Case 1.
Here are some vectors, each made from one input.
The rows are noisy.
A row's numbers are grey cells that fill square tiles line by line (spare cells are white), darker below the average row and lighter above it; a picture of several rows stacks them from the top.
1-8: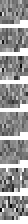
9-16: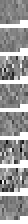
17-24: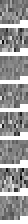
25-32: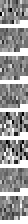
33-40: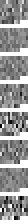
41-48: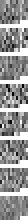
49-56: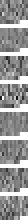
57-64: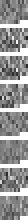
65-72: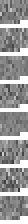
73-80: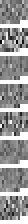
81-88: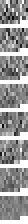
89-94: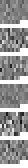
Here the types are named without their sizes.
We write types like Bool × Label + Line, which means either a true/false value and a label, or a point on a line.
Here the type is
(Bool × Bool × Bool + Unit) × (Circle + Line).
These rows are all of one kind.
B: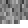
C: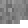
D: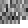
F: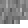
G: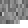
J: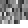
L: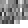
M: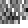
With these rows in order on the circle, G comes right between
B and M.
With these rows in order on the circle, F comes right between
L and M.
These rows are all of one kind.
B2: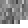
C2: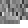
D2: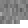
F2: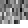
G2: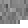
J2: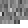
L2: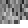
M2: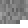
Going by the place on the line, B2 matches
F2 and L2.
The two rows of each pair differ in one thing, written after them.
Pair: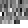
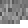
one of the three true/false values
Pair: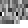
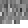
the place on the line
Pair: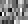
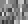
one of the three true/false values
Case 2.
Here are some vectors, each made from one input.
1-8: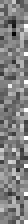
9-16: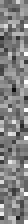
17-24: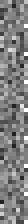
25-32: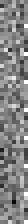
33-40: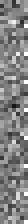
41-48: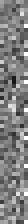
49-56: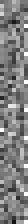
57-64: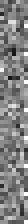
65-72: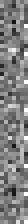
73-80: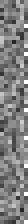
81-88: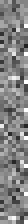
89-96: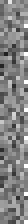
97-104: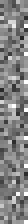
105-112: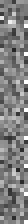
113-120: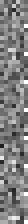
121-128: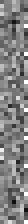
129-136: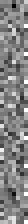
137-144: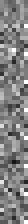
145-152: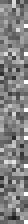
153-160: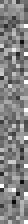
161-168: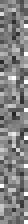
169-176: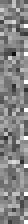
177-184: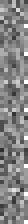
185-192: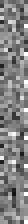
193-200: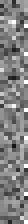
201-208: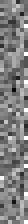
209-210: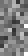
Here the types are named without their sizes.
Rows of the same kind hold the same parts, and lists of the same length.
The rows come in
2 kinds.
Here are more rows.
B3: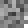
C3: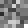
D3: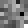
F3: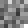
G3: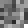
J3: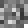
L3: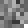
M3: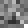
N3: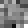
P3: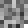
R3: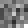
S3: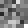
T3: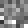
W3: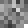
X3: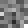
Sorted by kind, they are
B3, D3, J3, L3, M3, N3, P3, T3, W3, X3
C3, F3, G3, R3, S3

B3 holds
a label and a point on a line.
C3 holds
a point on each of two lines.
